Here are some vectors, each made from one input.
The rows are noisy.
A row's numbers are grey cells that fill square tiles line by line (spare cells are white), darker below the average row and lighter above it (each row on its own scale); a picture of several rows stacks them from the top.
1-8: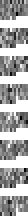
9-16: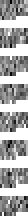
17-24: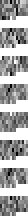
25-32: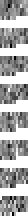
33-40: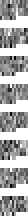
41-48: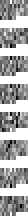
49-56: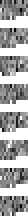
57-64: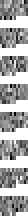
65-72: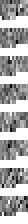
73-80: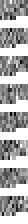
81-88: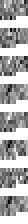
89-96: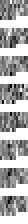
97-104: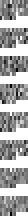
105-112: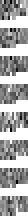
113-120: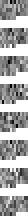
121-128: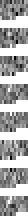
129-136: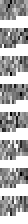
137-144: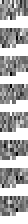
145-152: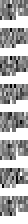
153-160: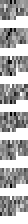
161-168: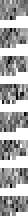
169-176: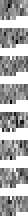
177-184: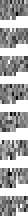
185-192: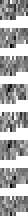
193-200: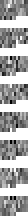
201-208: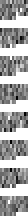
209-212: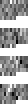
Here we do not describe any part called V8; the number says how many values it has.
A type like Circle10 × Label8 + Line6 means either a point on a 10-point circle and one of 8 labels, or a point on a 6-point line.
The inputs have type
Bool × List2(V8) × Tree9.
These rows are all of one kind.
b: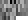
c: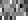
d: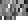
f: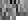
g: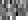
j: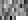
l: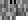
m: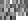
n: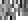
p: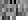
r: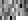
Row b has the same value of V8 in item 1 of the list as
j, n and r.
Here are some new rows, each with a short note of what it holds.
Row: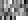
a node of a 9-node tree and a true/false value, together with a list of two items
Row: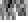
a node of a 9-node tree and a true/false value, together with the empty list
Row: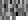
a node of a 9-node tree and a true/false value, together with a list of one item
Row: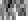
a node of a 9-node tree and a true/false value, together with the empty list
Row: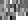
a node of a 9-node tree and a true/false value, together with a list of two items
